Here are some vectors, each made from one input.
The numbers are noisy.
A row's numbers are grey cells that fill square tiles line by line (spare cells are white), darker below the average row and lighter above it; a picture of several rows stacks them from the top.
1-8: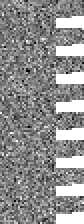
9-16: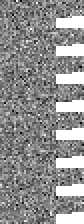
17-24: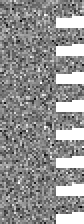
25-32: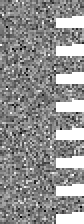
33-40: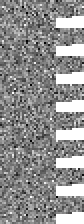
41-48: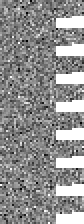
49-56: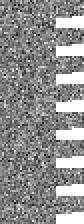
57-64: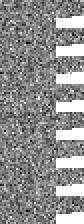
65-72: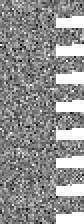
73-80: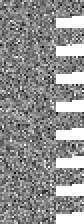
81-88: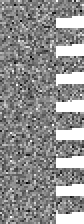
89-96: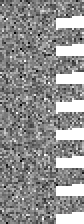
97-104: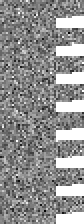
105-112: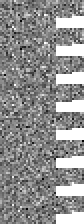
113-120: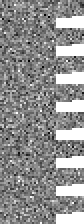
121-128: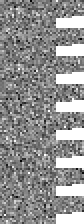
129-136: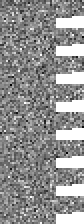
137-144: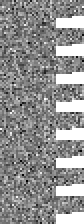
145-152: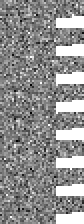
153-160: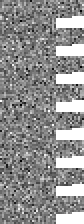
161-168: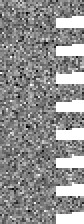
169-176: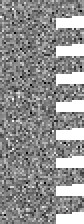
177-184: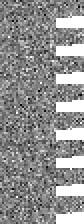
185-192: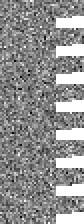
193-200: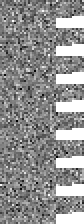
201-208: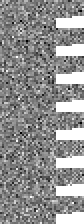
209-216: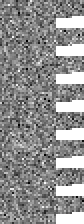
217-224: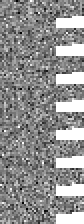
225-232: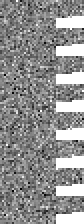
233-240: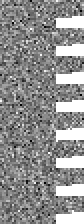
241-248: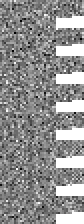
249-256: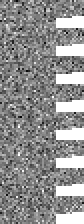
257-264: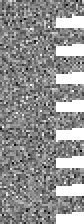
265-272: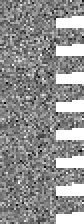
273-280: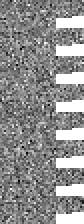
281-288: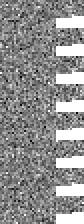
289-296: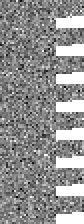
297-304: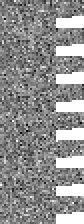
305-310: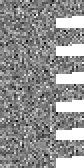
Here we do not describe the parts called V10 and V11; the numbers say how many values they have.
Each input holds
a value of V10, together with either a point on a 5-point line and a true/false value, or a value of V11.
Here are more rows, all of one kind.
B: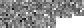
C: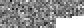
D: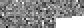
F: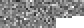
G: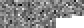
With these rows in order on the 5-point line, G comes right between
C and D.
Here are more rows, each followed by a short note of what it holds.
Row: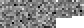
a point on a 5-point line, a true/false value and a value of V10
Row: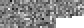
a point on a 5-point line, a true/false value and a value of V10
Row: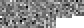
a value of V10 and a value of V11
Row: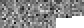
a value of V10 and a value of V11
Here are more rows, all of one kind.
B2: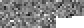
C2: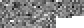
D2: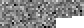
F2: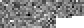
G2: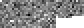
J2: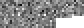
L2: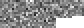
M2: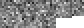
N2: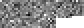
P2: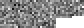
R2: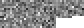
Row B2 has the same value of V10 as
C2, F2, G2 and N2.
